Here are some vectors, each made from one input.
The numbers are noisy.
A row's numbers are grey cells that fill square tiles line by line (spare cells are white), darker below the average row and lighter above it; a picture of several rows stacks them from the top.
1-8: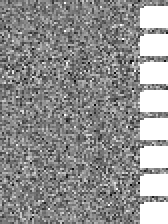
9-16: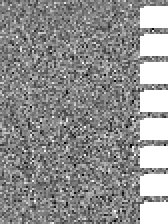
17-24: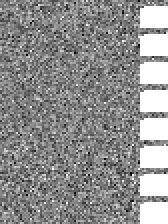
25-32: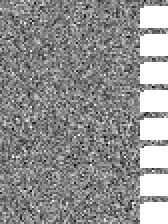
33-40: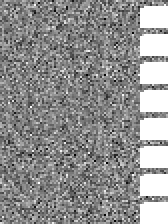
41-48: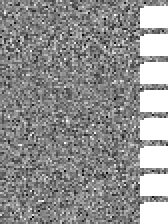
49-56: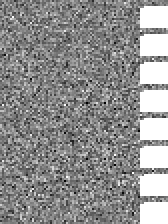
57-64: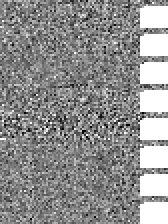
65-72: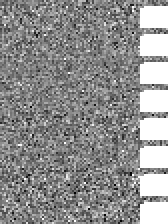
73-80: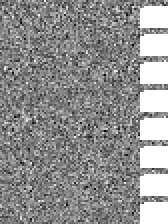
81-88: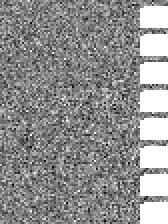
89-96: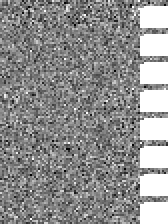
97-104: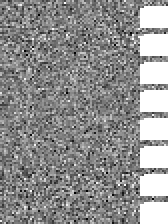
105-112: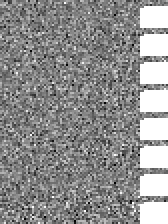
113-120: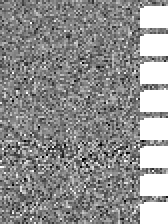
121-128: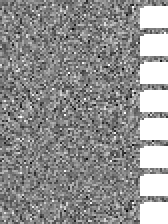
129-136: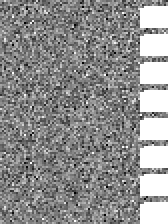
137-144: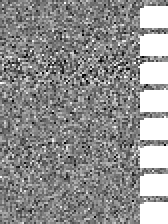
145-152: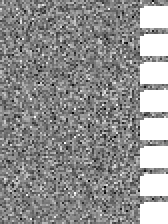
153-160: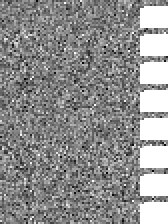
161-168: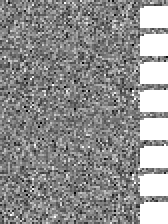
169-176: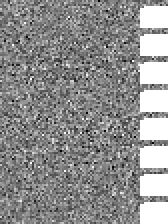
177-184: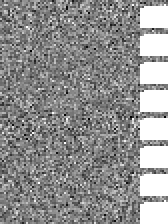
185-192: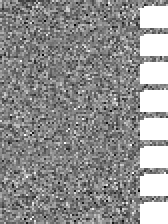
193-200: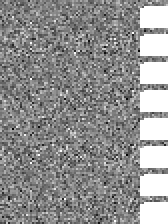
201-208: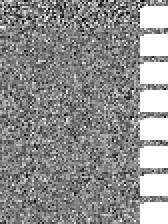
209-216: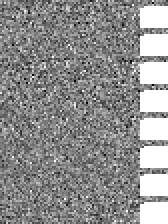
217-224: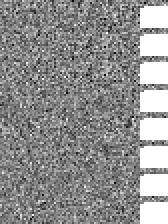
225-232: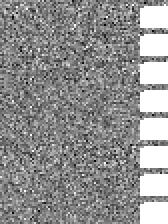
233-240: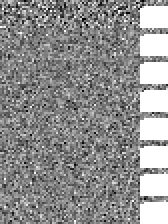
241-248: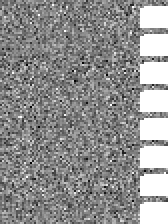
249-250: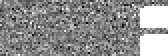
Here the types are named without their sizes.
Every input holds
a list of points on a line.
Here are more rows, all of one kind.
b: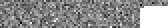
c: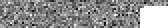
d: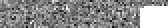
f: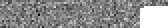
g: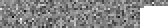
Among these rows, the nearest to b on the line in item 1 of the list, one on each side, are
d and f.
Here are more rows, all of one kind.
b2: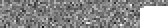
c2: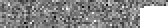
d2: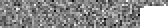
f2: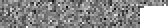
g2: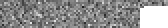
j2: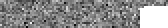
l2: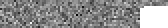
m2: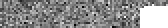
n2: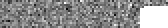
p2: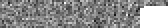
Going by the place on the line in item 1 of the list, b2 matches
n2 and p2.
